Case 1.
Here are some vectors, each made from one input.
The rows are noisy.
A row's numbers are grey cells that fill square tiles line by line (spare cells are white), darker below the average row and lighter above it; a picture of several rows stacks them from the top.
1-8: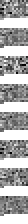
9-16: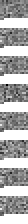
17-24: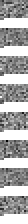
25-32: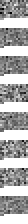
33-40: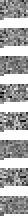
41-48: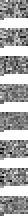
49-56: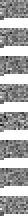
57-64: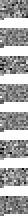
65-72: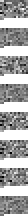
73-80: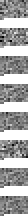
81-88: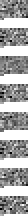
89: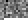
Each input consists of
a point on a 5-point line.
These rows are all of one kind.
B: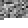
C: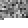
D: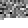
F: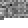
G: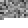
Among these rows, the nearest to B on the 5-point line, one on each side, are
F and G.
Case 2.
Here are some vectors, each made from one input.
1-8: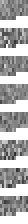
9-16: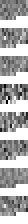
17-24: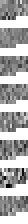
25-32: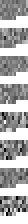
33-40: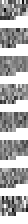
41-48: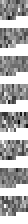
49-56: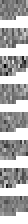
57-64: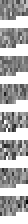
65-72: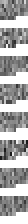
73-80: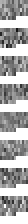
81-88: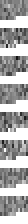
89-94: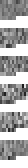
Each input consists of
one of 11 labels.
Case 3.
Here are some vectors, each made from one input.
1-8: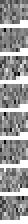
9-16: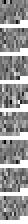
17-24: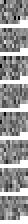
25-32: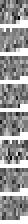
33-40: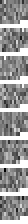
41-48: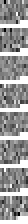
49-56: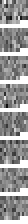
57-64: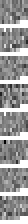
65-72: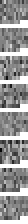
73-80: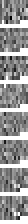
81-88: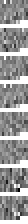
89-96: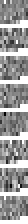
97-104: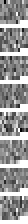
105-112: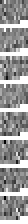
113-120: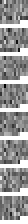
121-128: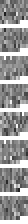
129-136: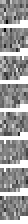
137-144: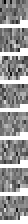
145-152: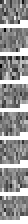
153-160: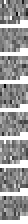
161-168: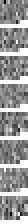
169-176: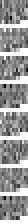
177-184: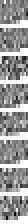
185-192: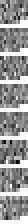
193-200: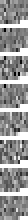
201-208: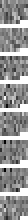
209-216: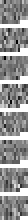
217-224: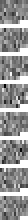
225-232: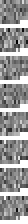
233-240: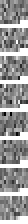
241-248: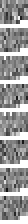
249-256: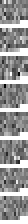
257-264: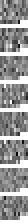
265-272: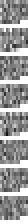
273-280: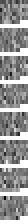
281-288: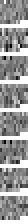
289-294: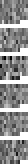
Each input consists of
either a fixed value, or three true/false values.
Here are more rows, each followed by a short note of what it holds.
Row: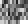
a fixed value
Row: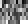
a fixed value
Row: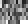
a fixed value
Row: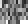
a fixed value
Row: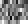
a fixed value
